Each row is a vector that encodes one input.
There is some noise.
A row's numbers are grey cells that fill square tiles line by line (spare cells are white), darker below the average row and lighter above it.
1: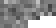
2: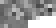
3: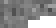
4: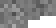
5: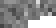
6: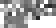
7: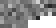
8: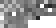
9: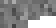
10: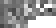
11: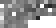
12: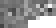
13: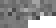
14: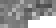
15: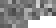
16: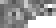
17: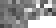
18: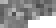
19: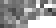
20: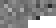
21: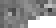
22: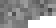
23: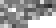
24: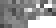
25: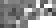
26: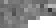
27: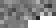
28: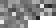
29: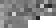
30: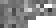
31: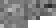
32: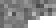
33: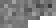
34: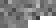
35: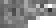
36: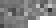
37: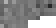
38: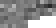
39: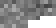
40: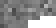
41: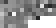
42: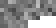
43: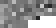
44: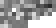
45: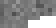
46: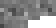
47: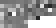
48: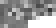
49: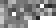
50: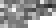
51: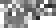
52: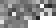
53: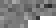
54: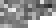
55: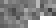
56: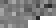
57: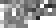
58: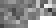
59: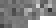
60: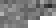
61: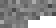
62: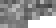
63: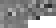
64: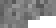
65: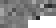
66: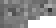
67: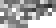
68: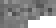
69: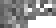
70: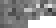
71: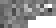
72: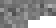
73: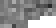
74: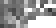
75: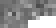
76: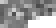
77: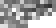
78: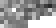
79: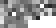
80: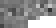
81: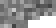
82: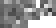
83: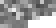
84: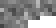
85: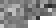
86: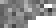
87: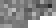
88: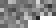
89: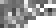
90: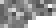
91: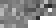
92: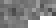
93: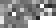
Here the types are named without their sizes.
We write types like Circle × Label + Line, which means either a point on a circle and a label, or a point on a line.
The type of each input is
Bool × Label.
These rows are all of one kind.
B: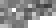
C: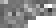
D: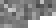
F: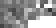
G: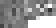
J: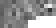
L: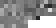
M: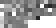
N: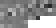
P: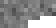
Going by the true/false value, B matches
C, F, M and P.
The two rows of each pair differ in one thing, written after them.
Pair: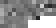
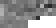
the true/false value
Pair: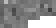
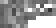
the true/false value
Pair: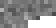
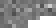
the true/false value
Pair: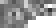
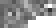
the label
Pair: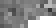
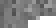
the true/false value
